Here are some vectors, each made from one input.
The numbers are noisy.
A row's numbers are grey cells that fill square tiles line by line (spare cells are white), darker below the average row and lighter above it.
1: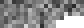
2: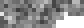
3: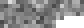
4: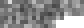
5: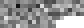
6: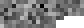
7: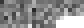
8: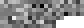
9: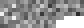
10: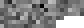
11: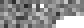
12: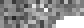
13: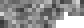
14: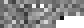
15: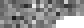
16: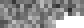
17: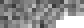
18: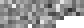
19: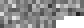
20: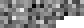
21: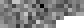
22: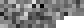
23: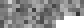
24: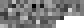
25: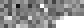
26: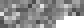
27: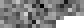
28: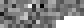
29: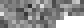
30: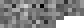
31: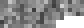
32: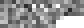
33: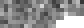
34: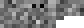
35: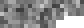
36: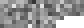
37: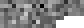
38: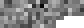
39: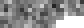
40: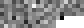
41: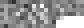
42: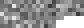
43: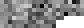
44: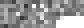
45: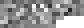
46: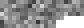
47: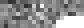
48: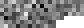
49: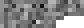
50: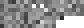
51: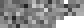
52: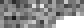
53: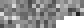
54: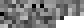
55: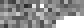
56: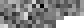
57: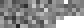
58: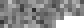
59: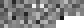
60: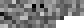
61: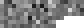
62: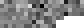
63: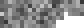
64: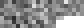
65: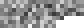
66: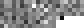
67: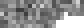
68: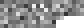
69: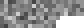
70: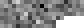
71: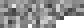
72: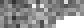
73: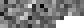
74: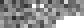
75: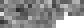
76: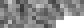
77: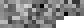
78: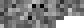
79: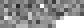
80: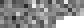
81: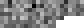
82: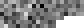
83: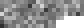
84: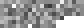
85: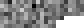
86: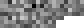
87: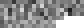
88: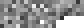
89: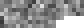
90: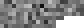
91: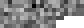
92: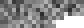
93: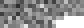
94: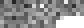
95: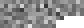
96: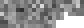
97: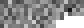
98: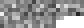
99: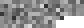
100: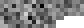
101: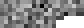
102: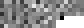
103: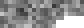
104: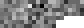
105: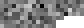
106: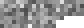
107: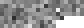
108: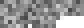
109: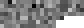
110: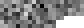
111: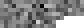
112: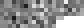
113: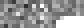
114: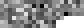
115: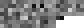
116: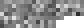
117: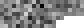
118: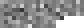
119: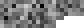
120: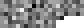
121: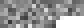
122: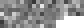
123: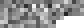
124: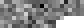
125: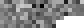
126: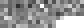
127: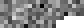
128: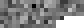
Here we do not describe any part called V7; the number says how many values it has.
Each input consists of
a point on a 5-point line, together with either a point on a 4-point line, or a value of V7.
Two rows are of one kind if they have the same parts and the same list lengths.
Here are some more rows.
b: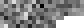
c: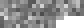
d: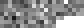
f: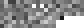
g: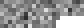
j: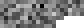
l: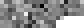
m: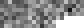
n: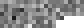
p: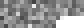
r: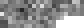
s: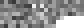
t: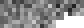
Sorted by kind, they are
b, j, l
c, d, f, g, m, n, p, r, s, t

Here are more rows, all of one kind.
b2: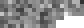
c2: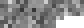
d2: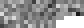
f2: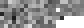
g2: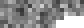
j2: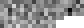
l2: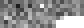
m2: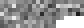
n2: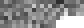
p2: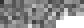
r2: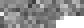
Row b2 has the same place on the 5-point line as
g2, n2 and p2.
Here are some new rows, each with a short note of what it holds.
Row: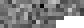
a point on a 4-point line and a point on a 5-point line
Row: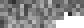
a point on a 5-point line and a value of V7
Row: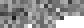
a point on a 5-point line and a value of V7
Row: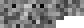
a point on a 4-point line and a point on a 5-point line
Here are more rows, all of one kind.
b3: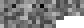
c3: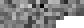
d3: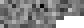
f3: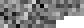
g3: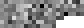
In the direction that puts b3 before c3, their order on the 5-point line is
f3, b3, d3, c3, g3.
